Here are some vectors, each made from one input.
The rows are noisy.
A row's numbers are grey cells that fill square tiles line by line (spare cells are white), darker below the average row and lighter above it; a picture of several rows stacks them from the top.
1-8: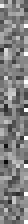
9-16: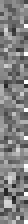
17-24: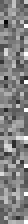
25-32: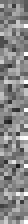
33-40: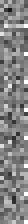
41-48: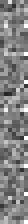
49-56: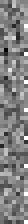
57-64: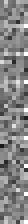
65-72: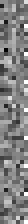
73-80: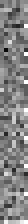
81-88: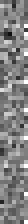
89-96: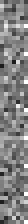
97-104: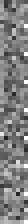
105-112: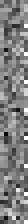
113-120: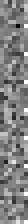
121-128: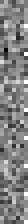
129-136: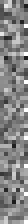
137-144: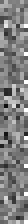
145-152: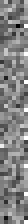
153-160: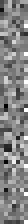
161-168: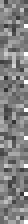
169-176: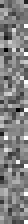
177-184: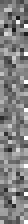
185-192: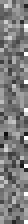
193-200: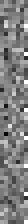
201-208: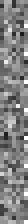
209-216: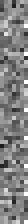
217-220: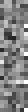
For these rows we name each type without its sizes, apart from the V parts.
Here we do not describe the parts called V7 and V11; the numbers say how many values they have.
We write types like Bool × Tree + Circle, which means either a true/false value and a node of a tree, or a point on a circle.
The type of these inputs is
(Bool × V7 + Line) × V11.
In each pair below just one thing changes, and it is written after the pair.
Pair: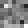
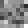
the value of V11
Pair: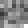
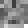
the value of V7
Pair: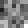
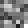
the value of V11
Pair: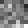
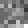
the value of V7
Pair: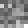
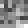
the true/false value
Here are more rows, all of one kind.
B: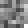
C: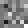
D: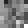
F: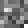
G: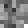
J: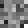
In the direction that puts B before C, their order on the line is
D, F, G, B, C, J.
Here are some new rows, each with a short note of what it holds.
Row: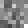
a point on a line and a value of V11
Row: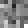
a true/false value, a value of V7 and a value of V11
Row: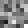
a point on a line and a value of V11
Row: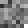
a point on a line and a value of V11
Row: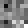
a point on a line and a value of V11
